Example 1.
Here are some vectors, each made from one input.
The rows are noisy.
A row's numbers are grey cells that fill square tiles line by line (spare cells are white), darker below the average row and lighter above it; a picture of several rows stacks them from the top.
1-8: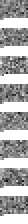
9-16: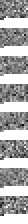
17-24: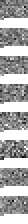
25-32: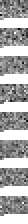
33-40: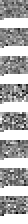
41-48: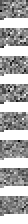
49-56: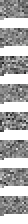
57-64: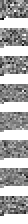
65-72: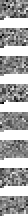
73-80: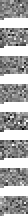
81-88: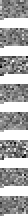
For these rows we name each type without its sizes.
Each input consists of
either a point on a line, or four true/false values.
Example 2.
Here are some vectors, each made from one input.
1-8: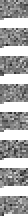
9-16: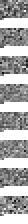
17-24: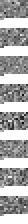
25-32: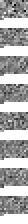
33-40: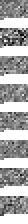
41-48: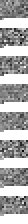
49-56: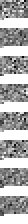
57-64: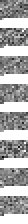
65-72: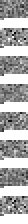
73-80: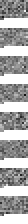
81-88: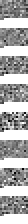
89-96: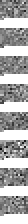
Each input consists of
a list of up to two points on an 8-point line.
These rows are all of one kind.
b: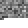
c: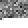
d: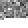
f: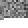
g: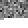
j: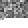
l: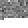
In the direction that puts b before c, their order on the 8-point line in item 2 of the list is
f, b, c, d, g, j, l.
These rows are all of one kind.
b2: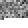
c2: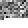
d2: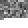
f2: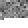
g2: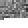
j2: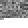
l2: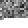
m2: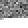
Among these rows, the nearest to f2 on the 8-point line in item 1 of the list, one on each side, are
b2 and c2.
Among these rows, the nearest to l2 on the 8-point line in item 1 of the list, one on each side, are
c2 and g2.
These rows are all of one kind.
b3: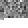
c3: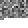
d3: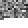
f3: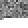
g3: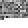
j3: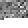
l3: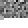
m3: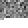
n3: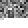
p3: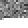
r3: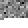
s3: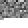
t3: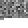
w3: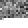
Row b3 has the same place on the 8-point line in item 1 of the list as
d3, f3, m3 and p3.
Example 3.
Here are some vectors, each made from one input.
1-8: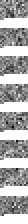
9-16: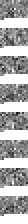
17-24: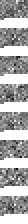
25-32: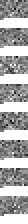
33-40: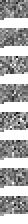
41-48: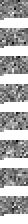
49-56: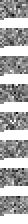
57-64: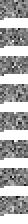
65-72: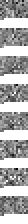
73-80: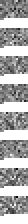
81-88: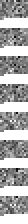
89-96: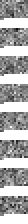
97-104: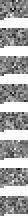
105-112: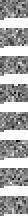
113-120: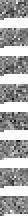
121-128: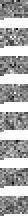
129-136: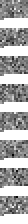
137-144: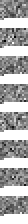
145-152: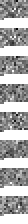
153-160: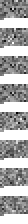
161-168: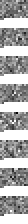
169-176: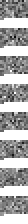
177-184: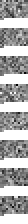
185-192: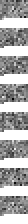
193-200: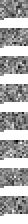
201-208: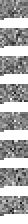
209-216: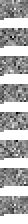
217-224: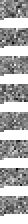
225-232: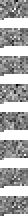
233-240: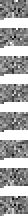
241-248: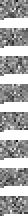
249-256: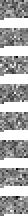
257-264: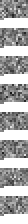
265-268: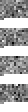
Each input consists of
four true/false values, together with either a point on a 5-point circle, or a fixed value.
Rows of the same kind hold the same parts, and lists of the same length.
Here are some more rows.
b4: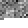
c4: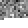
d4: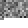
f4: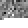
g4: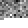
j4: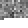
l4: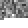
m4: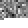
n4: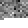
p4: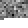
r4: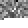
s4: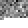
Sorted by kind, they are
b4, c4, d4, f4, g4, l4, n4, s4
j4, m4, p4, r4

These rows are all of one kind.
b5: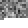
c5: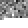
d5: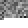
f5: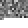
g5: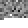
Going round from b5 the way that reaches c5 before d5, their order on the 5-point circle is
b5, c5, f5, d5, g5.
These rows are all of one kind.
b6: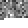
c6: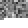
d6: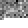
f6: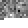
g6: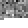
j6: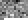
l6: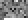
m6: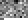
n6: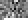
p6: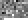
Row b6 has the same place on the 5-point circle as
f6, j6 and m6.
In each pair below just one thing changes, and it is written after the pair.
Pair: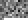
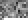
one of the four true/false values
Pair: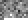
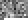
one of the four true/false values
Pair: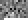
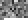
the place on the 5-point circle
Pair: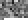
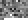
the place on the 5-point circle
